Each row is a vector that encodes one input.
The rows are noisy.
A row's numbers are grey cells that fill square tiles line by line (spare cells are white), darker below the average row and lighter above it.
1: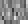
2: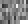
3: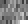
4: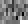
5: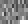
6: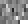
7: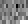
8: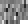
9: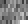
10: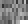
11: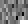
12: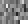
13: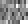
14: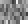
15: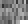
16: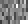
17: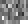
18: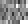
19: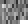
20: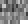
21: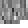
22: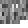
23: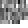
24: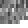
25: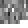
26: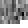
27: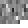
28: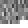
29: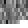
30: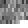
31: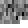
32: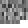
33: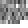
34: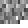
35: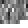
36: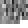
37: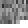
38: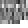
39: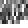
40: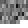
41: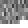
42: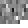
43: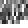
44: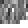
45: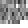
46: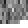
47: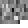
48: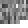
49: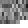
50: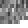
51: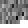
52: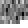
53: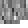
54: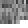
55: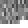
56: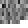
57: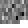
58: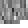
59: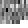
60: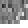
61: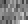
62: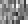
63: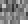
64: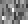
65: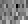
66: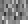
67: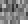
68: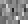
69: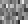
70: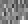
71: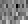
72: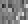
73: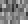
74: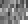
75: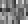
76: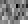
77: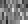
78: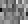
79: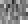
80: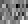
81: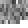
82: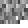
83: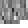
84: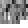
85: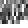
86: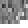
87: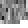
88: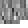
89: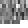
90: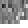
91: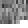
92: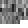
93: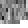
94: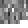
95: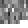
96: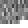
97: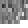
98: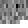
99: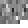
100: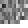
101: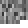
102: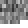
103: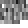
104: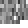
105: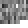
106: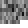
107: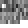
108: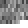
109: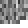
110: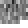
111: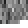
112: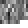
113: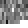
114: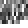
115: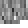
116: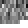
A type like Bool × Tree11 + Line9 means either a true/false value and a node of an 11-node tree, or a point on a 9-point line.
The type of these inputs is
Bool × (Circle9 + Unit) × Circle11 + Unit.
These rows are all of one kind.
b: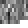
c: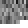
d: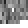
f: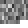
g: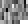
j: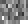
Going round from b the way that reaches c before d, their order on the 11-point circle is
b, j, f, g, c, d.
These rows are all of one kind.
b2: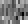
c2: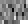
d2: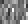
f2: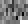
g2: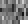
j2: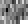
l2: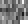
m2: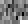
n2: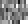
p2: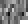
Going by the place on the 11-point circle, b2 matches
f2, j2 and m2.
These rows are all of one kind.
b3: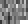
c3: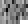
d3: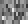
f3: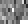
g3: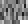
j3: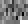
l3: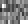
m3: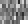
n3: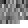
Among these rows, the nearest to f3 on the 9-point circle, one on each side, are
c3 and d3.
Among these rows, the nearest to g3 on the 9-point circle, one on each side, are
j3 and m3.
